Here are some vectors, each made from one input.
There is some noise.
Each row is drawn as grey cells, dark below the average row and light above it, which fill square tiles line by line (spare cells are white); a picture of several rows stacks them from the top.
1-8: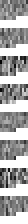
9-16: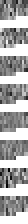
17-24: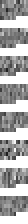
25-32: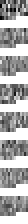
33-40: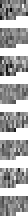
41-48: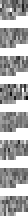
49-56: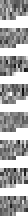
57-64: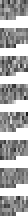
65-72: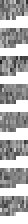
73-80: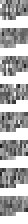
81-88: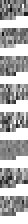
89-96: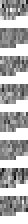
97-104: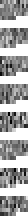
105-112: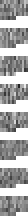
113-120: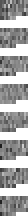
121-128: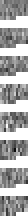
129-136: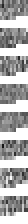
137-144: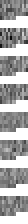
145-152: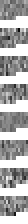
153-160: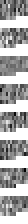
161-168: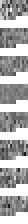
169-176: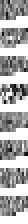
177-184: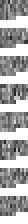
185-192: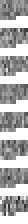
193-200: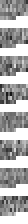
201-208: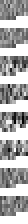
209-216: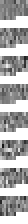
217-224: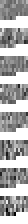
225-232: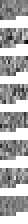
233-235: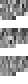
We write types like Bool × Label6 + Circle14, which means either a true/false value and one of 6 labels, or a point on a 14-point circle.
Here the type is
(Bool × Bool × Bool × Bool + Label6) × Label4 + Line6.
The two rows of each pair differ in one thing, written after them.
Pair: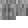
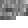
one of the four true/false values
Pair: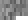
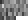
one of the four true/false values
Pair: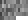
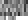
the label
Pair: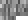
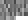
the label
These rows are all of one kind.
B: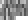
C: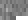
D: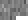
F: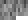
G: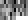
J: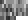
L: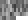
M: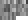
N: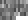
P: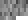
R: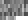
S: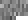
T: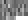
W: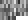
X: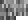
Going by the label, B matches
G, M, N and S.
